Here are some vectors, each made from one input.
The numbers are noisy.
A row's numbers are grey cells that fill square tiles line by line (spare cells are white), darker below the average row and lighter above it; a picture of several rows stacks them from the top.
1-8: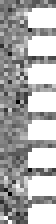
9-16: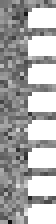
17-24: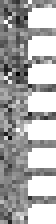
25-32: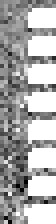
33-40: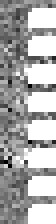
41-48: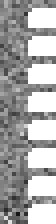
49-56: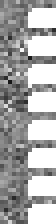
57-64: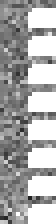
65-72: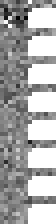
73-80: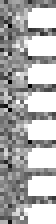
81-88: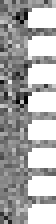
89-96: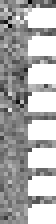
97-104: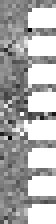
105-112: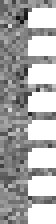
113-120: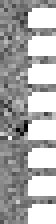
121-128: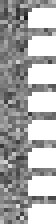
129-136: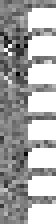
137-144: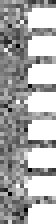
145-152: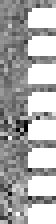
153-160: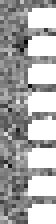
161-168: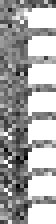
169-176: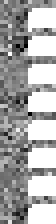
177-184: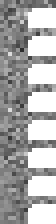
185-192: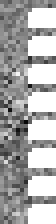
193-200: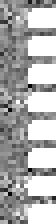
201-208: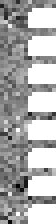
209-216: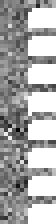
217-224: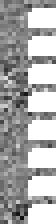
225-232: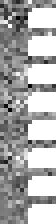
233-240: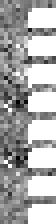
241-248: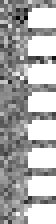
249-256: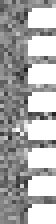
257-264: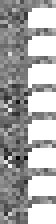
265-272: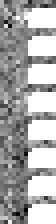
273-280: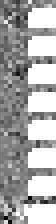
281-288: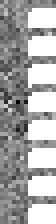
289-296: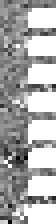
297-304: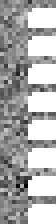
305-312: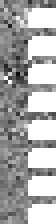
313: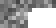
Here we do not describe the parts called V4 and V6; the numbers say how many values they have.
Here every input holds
either a fixed value, or a node of a 9-node tree, or a node of a 10-node tree and a value of V4, or a true/false value and a value of V6.
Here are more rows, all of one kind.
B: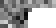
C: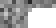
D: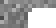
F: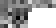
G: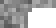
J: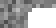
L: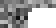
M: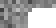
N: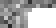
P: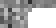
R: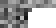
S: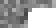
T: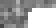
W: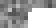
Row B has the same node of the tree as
P, S and T.
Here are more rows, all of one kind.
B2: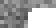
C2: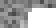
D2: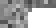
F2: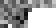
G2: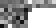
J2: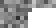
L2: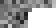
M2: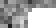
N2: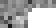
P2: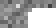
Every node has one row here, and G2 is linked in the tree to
P2.
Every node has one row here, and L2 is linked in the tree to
F2.
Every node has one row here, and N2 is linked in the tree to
B2, J2 and M2.
